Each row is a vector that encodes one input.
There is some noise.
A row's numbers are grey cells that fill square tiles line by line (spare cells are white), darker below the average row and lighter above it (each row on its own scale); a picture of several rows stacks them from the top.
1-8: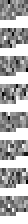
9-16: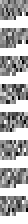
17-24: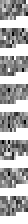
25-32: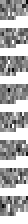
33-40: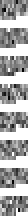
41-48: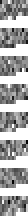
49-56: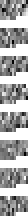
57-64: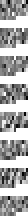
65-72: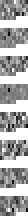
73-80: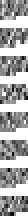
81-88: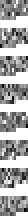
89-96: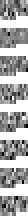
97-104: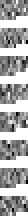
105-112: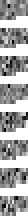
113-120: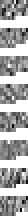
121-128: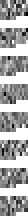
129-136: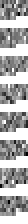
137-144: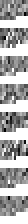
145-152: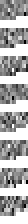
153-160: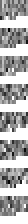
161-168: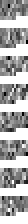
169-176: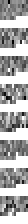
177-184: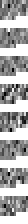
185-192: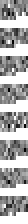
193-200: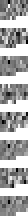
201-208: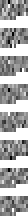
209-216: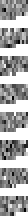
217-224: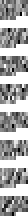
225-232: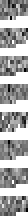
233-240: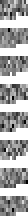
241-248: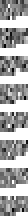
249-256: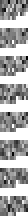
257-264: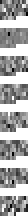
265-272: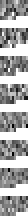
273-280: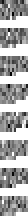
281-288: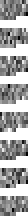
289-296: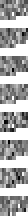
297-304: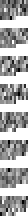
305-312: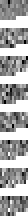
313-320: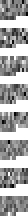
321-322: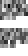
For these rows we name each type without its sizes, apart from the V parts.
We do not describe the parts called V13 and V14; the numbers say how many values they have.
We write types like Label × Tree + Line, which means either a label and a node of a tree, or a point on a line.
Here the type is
Bool × (Circle + V13) × V14 + Unit.
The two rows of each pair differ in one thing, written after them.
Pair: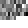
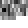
the true/false value
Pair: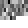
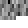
the value of V13
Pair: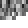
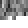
the value of V13
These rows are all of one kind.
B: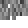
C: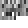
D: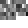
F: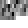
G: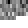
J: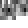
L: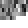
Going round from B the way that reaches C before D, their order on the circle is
B, G, J, C, D, L, F.
